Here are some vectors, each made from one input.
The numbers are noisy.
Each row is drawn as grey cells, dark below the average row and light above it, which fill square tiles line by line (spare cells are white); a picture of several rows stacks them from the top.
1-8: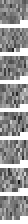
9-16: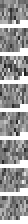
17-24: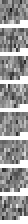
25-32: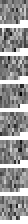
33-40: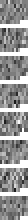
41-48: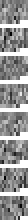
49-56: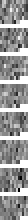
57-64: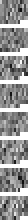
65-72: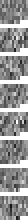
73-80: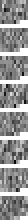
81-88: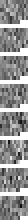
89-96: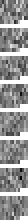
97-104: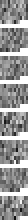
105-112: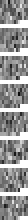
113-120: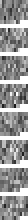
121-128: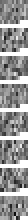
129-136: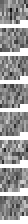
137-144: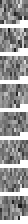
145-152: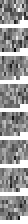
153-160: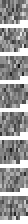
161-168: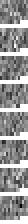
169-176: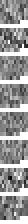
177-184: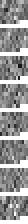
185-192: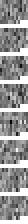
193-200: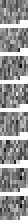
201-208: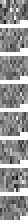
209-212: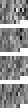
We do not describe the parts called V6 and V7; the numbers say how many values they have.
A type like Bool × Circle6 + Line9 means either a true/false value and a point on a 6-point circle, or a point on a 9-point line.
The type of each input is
(Bool × (Tree8 + V6) + V7) × Line8.
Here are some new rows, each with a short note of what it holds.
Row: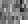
a point on an 8-point line, a node of an 8-node tree and a true/false value
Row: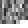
a point on an 8-point line and a value of V7
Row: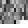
a point on an 8-point line and a value of V7
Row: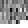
a point on an 8-point line, a true/false value and a value of V6
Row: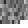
a point on an 8-point line, a node of an 8-node tree and a true/false value
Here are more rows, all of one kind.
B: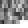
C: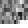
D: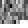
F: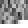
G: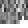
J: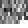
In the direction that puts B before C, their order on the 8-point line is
J, G, F, B, C, D.
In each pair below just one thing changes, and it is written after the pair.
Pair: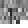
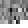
the value of V6
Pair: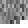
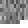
the true/false value
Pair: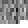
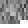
the place on the 8-point line
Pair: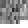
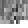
the value of V6
